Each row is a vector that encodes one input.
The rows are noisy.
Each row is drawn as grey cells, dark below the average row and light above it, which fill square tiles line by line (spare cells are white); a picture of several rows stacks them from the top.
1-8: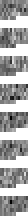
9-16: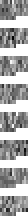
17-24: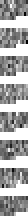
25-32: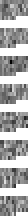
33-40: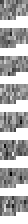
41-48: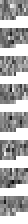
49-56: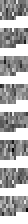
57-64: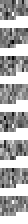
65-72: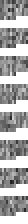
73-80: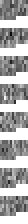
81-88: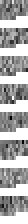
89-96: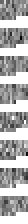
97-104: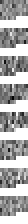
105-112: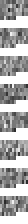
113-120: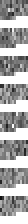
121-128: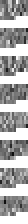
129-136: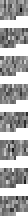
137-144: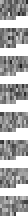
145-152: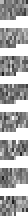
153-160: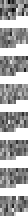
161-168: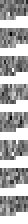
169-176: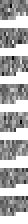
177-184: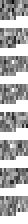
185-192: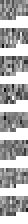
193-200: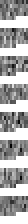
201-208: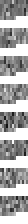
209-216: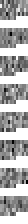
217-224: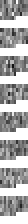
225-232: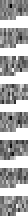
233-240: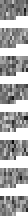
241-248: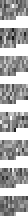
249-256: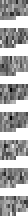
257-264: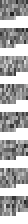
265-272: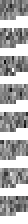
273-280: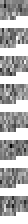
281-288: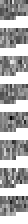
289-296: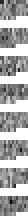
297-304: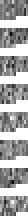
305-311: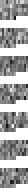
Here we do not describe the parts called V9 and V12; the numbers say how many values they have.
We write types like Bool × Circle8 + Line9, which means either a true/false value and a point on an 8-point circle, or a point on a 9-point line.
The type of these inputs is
Bool × Bool × Bool × Bool + Circle10 + Line6 + V9 × V12.
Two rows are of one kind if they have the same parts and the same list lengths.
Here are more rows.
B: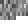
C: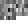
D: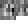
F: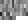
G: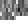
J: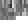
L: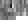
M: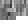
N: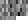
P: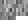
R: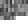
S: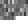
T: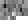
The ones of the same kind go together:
B, F, P
C, D
G
J, L, M, N, R, S, T

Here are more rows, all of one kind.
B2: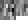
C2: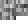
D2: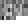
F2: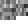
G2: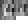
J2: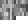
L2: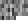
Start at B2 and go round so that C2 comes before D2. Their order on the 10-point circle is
B2, G2, J2, C2, F2, D2, L2.
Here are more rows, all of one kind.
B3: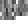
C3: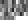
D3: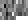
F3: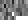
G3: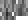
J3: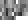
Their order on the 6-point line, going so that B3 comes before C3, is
F3, D3, G3, B3, J3, C3.
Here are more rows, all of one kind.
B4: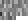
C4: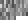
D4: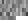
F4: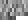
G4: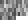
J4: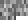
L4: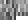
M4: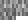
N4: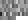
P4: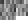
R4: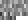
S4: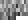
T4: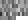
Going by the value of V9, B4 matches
J4 and R4.
